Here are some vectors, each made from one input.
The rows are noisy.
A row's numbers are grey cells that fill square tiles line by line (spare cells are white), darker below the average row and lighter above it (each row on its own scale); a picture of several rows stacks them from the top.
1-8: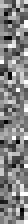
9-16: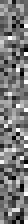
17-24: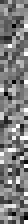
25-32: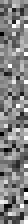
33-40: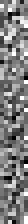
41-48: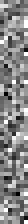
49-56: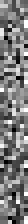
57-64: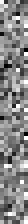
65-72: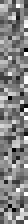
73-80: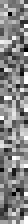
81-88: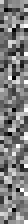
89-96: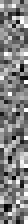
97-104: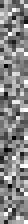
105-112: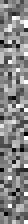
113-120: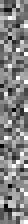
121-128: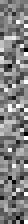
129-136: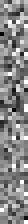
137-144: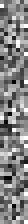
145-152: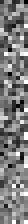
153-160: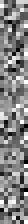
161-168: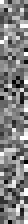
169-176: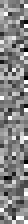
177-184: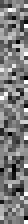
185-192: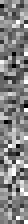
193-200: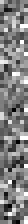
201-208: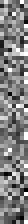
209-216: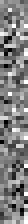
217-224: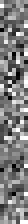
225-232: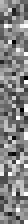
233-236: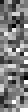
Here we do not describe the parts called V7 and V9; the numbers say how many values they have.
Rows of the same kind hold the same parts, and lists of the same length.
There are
3 kinds of row.
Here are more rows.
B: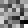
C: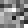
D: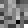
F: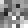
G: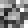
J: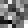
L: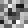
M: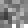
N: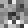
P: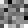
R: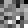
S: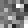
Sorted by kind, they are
B, C, L, N
D, F, M, P, R
G, J, S

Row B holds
a true/false value and a value of V9.
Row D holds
a point on a 5-point line and a value of V7.
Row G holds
a point on a 4-point line and a point on a 5-point line.
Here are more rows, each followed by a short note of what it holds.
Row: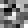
a point on a 4-point line and a point on a 5-point line
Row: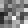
a point on a 5-point line and a value of V7
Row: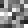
a true/false value and a value of V9
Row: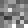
a point on a 5-point line and a value of V7
